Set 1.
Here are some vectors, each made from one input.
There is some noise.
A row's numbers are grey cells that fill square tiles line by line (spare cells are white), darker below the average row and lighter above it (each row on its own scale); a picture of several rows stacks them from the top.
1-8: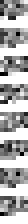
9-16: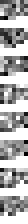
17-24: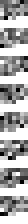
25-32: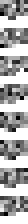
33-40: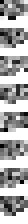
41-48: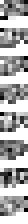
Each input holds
three true/false values.
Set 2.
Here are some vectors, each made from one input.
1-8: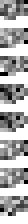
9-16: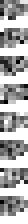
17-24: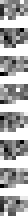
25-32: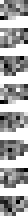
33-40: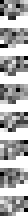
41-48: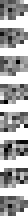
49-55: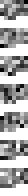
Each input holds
three true/false values.
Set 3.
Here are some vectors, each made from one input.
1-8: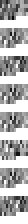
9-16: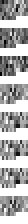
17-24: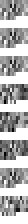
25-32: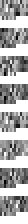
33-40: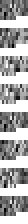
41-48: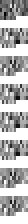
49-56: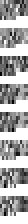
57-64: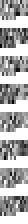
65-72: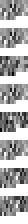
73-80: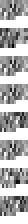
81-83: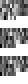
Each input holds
three true/false values.
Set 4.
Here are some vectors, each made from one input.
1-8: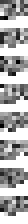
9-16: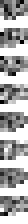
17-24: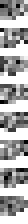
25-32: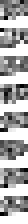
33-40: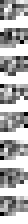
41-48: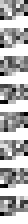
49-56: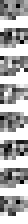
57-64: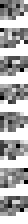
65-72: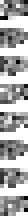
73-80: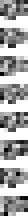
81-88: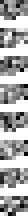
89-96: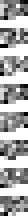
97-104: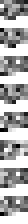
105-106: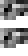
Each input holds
three true/false values.
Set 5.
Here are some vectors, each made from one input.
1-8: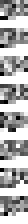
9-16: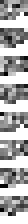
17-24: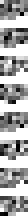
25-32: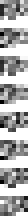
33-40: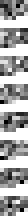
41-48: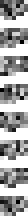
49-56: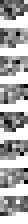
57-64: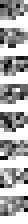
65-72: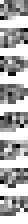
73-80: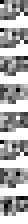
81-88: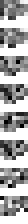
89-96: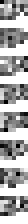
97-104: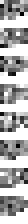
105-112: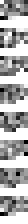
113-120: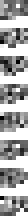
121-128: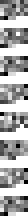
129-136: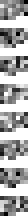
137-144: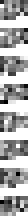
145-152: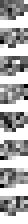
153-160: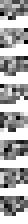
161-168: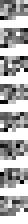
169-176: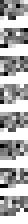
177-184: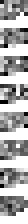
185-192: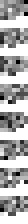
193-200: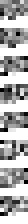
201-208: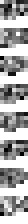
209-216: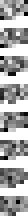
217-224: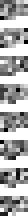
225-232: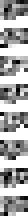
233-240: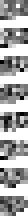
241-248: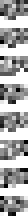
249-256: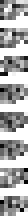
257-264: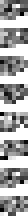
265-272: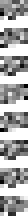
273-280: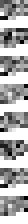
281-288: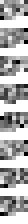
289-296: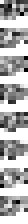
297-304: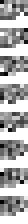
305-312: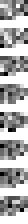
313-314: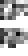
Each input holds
three true/false values.
